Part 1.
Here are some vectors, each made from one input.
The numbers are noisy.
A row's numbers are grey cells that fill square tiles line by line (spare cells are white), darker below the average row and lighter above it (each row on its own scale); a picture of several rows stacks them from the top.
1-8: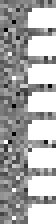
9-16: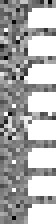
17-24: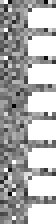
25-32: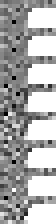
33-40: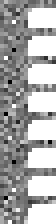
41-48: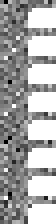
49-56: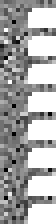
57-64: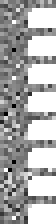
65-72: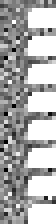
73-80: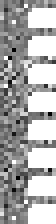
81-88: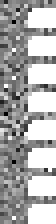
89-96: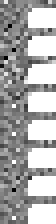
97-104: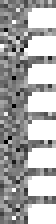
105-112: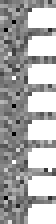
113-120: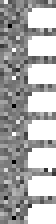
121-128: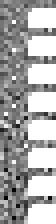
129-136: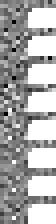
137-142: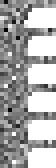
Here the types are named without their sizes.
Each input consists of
either a point on a circle and a true/false value, or a fixed value.
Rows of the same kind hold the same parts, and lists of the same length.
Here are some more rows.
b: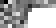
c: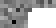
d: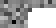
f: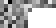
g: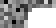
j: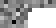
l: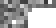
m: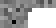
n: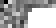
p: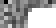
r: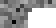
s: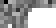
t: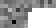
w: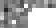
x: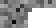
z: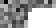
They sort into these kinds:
b, c, d, f, g, j, l, m, n, p, r, s, t, x, z
w

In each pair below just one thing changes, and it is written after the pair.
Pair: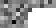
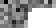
the place on the circle
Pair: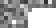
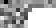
the true/false value
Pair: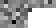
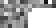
the true/false value
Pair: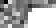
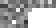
the true/false value
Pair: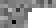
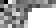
the place on the circle
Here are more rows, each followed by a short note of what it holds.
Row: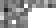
a fixed value
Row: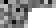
a point on a circle and a true/false value
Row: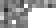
a fixed value
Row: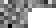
a point on a circle and a true/false value
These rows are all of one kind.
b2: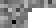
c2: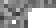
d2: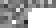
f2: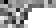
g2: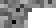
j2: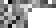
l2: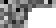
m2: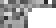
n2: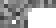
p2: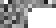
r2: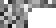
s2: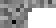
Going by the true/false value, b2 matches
f2, g2, l2 and s2.
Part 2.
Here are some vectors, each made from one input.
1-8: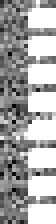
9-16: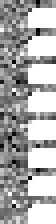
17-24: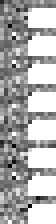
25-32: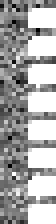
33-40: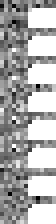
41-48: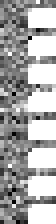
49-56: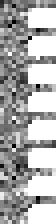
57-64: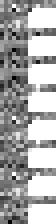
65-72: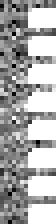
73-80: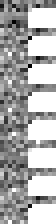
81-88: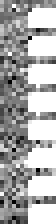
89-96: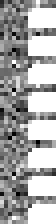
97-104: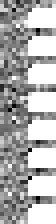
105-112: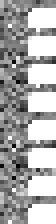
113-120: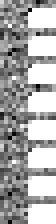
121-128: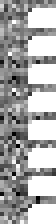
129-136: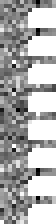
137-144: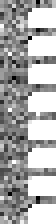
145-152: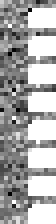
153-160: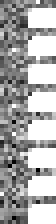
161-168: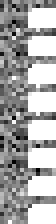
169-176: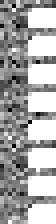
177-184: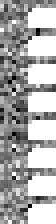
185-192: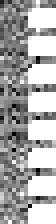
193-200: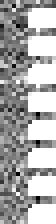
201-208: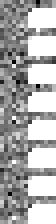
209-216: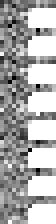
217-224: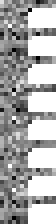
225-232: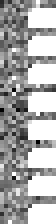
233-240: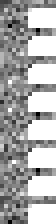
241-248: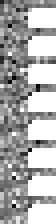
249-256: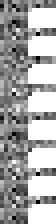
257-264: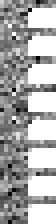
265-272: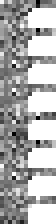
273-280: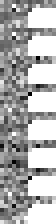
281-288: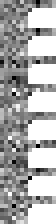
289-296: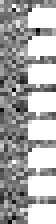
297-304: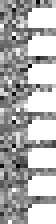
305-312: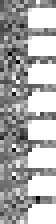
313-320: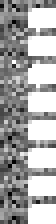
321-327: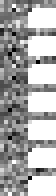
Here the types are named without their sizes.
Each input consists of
either a point on a circle and a true/false value, or a fixed value.
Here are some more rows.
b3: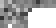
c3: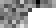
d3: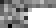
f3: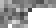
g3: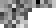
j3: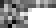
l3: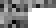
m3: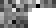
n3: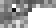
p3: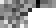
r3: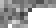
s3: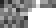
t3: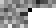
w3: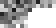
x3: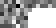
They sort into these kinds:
b3, c3, d3, f3, g3, j3, l3, m3, n3, p3, r3, s3, t3, w3
x3

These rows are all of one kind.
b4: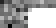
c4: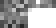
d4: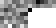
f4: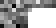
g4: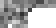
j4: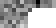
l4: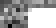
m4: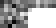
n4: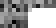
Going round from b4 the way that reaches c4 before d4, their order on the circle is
b4, m4, c4, g4, f4, d4, n4, j4, l4.
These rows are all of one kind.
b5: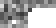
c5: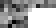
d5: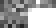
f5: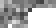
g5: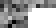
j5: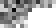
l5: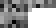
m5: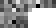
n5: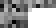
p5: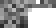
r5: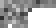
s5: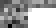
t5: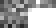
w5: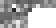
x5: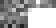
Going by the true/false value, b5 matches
f5, j5, r5 and w5.
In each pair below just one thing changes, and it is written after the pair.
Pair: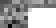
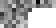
the true/false value
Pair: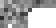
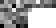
the true/false value
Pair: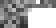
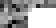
the place on the circle
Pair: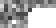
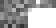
the true/false value
